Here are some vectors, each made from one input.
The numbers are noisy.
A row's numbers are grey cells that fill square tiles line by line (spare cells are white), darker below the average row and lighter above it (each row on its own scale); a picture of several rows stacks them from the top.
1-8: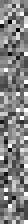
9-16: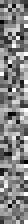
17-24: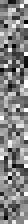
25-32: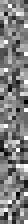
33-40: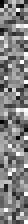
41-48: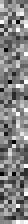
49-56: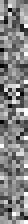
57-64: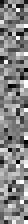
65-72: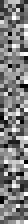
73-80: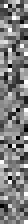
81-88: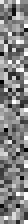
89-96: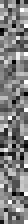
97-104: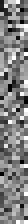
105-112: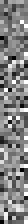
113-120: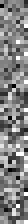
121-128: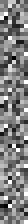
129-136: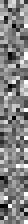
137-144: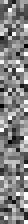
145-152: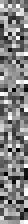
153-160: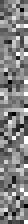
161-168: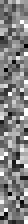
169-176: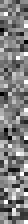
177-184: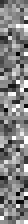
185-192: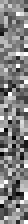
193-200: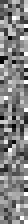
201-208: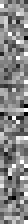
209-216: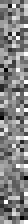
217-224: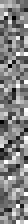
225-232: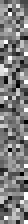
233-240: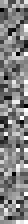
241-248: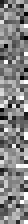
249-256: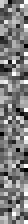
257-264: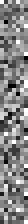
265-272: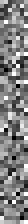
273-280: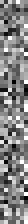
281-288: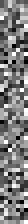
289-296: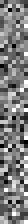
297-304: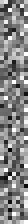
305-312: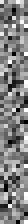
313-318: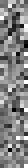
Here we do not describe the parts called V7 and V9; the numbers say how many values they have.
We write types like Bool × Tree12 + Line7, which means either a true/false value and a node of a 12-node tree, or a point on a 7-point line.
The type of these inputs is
Bool × Bool × Bool × Bool + Line8 × V9 + Line11 + V7.
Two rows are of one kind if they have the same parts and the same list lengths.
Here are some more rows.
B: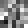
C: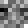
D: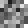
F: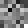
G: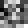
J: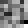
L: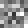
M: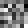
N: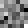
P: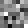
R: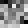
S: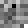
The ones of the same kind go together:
B, N, P
C, D, G, J, R
F, L, M
S

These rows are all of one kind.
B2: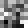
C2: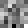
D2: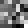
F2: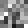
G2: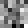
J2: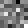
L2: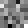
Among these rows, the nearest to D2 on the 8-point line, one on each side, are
B2 and J2.
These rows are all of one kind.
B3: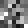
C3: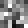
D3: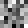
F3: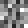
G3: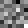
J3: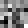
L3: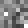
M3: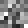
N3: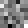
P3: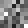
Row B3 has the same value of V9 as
C3 and G3.
